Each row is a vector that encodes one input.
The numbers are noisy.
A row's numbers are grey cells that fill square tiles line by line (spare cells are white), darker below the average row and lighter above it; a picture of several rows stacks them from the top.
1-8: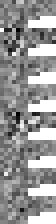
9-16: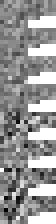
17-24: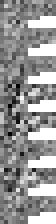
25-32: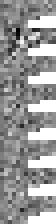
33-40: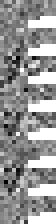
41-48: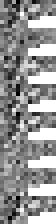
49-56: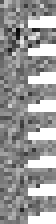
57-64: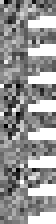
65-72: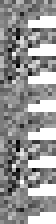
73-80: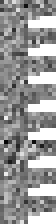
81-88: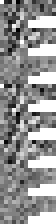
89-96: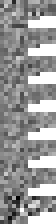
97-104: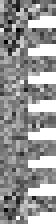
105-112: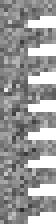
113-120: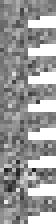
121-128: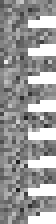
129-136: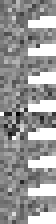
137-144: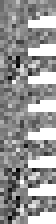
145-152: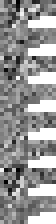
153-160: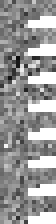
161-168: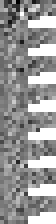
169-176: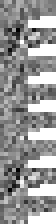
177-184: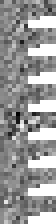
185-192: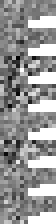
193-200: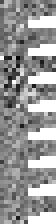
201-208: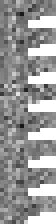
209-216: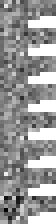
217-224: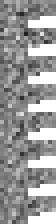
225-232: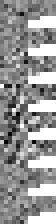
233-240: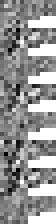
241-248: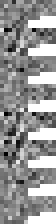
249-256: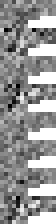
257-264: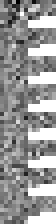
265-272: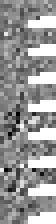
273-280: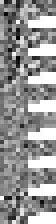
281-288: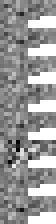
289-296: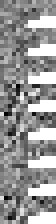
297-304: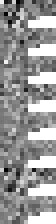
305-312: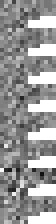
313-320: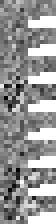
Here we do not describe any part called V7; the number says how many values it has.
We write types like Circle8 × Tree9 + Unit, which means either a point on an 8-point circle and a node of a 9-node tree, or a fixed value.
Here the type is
Circle8 + Line5 + Line10 + Tree14 × V7.
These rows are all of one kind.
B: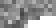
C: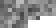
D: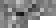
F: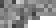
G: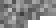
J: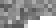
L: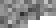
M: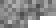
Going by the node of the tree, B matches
F and J.
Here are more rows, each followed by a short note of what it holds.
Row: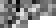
a point on a 5-point line
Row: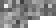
a point on a 10-point line
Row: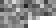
a point on a 10-point line
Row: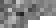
a node of a 14-node tree and a value of V7
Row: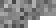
a node of a 14-node tree and a value of V7
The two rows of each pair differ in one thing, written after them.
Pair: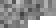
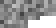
the value of V7
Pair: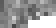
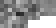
the node of the tree
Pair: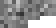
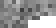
the node of the tree
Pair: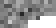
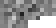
the value of V7
